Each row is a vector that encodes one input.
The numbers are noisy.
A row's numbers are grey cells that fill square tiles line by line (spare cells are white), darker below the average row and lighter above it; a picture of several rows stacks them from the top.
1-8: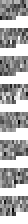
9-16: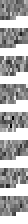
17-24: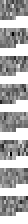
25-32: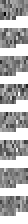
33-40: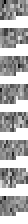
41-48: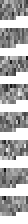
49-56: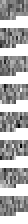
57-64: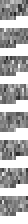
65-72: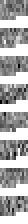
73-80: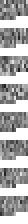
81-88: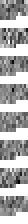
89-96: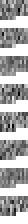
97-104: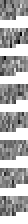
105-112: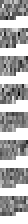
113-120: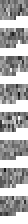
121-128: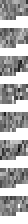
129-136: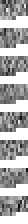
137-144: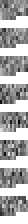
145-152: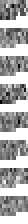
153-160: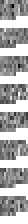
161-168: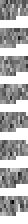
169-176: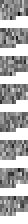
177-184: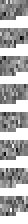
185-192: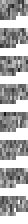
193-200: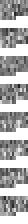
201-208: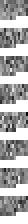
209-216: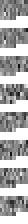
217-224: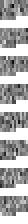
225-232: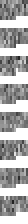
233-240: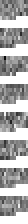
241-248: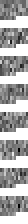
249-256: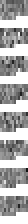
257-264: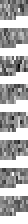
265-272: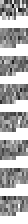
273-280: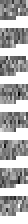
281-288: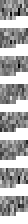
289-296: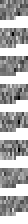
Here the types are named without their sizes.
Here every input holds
a node of a tree, together with either a fixed value, or four true/false values.
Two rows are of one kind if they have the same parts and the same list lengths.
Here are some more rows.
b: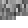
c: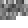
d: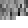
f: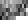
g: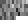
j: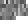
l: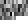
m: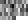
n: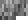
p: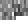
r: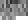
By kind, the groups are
b, d, f, g, j, l, m, n, p
c, r

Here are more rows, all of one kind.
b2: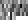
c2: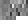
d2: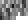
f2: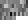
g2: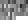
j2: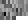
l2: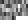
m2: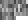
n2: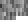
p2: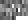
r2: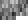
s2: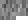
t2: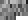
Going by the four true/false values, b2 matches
f2, r2 and t2.
